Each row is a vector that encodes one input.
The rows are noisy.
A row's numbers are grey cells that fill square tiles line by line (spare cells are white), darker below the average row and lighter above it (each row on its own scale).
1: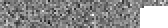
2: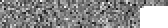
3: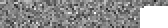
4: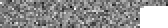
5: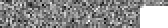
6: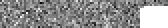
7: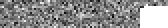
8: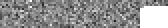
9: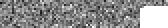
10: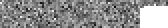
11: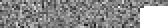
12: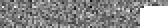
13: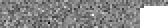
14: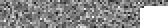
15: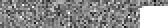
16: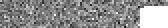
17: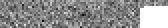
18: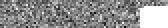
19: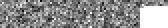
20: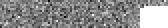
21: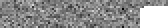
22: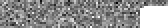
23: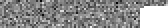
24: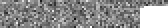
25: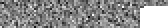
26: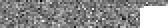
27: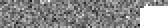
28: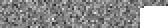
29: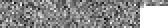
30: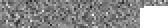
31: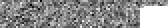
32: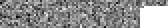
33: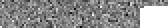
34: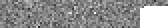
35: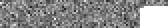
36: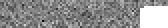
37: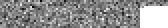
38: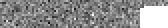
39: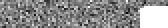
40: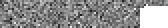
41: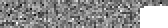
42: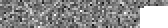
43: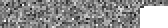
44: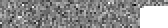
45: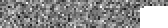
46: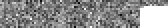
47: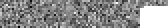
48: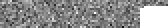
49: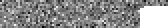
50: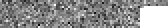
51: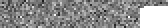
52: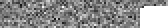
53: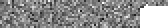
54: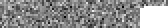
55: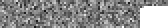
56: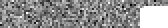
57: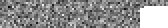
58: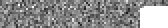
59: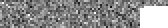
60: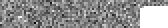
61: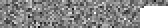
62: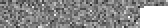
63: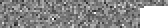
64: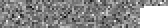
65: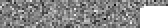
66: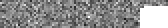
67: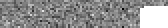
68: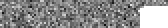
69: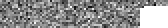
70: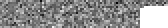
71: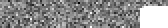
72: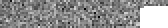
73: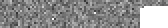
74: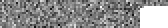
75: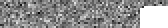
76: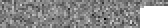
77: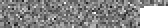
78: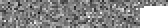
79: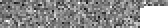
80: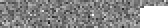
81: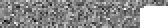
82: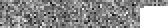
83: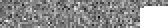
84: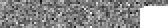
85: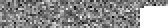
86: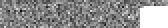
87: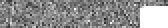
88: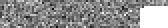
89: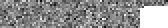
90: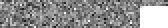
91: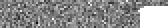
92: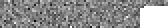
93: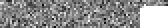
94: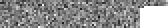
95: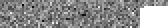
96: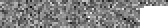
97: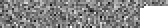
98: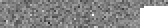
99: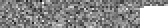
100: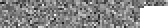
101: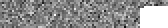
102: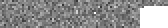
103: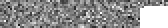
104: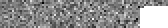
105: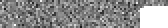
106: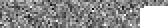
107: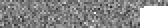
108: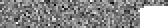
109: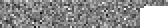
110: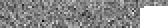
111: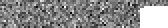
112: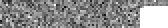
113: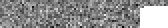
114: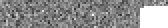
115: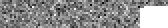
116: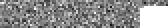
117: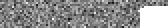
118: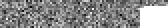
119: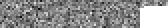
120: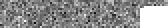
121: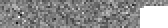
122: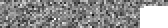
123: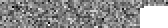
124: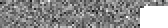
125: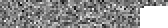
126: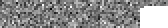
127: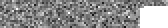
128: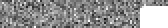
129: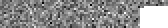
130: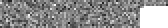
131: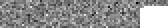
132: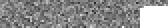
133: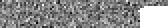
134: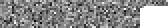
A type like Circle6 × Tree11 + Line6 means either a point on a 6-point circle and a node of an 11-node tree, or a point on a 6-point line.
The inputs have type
Circle18 + Unit.
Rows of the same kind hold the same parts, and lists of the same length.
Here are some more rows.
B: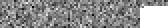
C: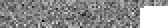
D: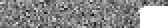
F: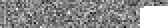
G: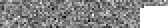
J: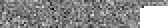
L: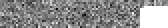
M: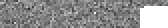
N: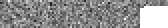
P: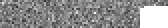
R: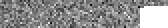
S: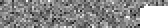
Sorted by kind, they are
B, D, F, G, J, M, N, P, R, S
C, L

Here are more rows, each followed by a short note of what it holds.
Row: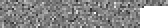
a point on an 18-point circle
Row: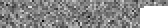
a fixed value
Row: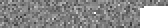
a point on an 18-point circle
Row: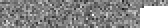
a point on an 18-point circle
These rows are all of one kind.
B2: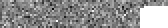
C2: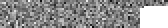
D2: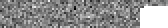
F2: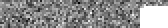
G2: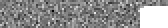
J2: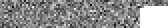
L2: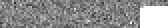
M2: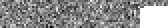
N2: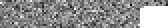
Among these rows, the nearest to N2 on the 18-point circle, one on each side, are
J2 and L2.
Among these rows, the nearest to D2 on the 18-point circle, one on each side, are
C2 and G2.
